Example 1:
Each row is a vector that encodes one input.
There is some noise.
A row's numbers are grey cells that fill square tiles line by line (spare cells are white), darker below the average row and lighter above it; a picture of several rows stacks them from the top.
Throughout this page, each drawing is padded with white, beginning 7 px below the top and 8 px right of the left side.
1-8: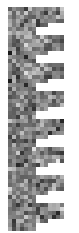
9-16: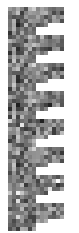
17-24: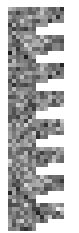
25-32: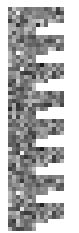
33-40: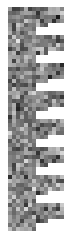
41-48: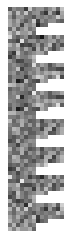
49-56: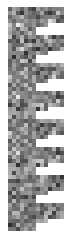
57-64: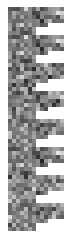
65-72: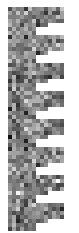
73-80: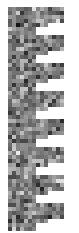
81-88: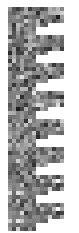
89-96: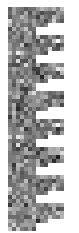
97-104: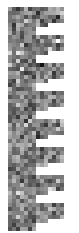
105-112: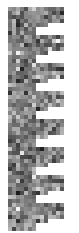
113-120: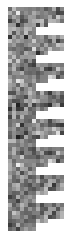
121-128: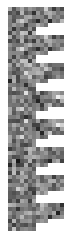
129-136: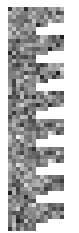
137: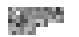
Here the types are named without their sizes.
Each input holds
a point on a circle.
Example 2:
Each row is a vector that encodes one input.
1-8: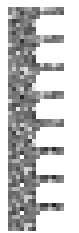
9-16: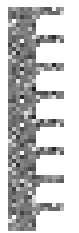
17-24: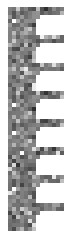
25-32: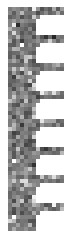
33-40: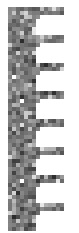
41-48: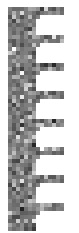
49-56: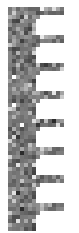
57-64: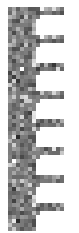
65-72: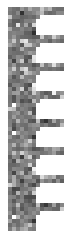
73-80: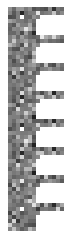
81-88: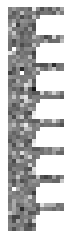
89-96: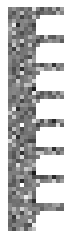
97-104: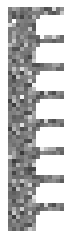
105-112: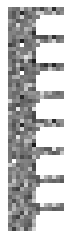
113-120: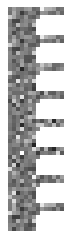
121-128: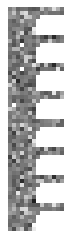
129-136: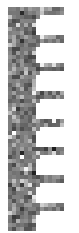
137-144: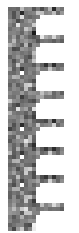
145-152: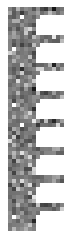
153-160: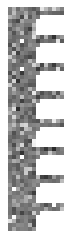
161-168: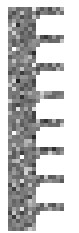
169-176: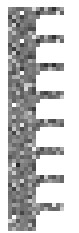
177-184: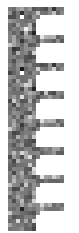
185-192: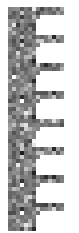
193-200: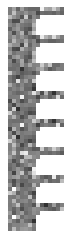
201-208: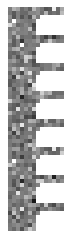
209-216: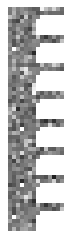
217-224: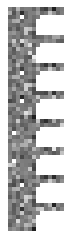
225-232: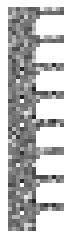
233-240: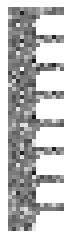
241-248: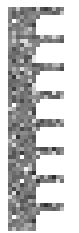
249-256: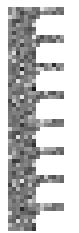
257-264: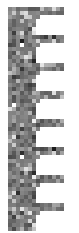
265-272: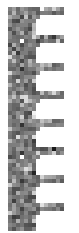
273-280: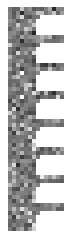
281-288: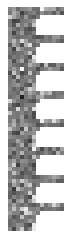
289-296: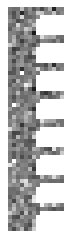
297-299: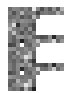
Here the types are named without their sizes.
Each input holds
a point on a circle.
